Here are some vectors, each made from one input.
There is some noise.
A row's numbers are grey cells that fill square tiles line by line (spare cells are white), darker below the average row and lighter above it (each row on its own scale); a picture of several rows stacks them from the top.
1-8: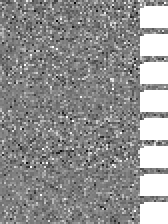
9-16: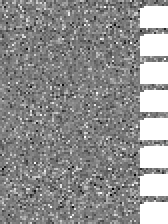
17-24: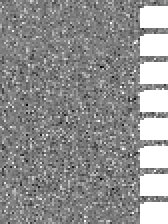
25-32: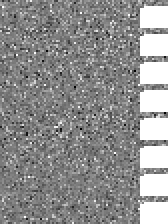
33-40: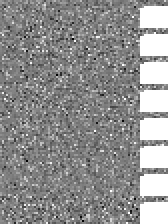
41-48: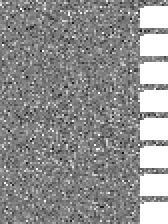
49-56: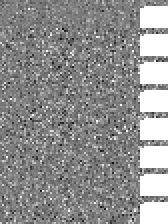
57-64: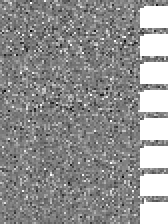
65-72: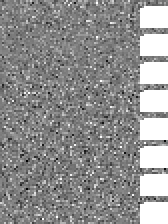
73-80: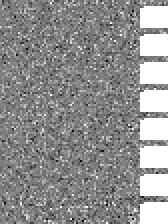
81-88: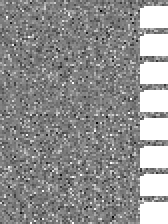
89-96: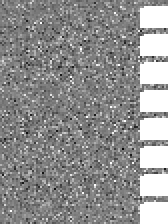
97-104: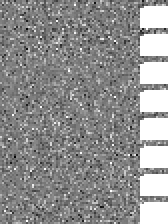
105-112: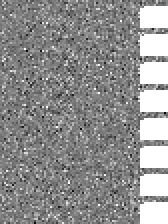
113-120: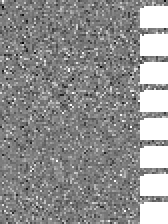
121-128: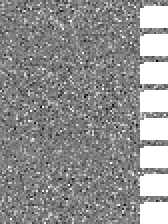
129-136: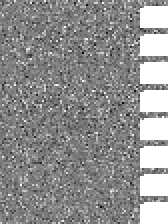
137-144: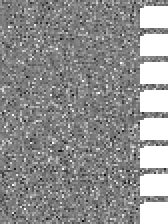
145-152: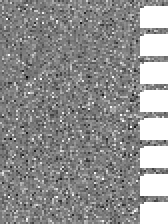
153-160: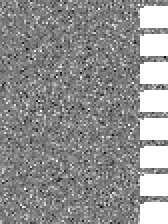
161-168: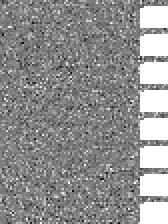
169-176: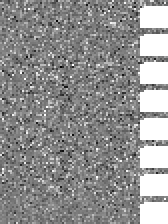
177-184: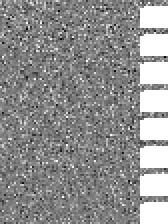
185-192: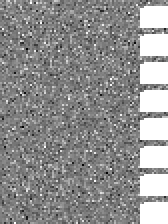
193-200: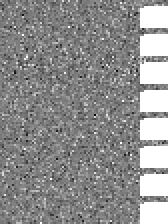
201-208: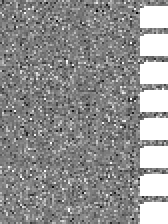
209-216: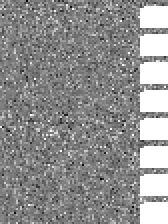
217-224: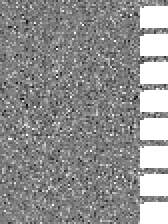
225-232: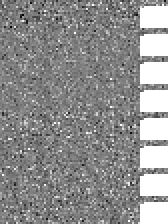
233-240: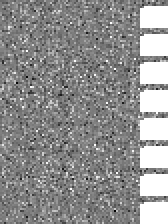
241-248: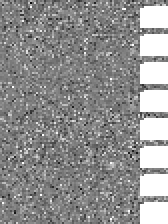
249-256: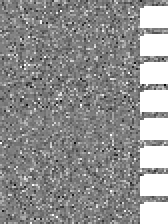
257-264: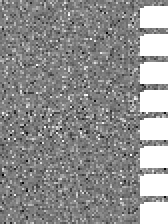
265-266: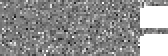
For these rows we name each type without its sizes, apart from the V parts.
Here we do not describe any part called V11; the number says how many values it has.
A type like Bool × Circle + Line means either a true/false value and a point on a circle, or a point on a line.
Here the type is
(Bool × Bool × Bool × Bool + Line) × Label × V11.
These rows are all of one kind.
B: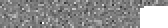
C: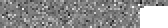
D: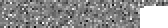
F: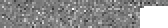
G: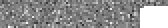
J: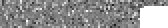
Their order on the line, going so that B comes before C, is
D, J, B, G, F, C.
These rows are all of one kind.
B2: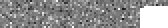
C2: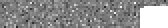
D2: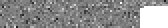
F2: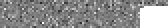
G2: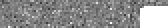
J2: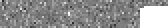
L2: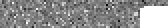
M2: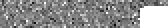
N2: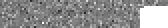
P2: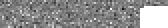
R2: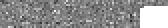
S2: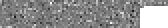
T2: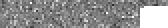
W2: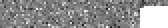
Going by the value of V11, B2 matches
C2, P2 and T2.
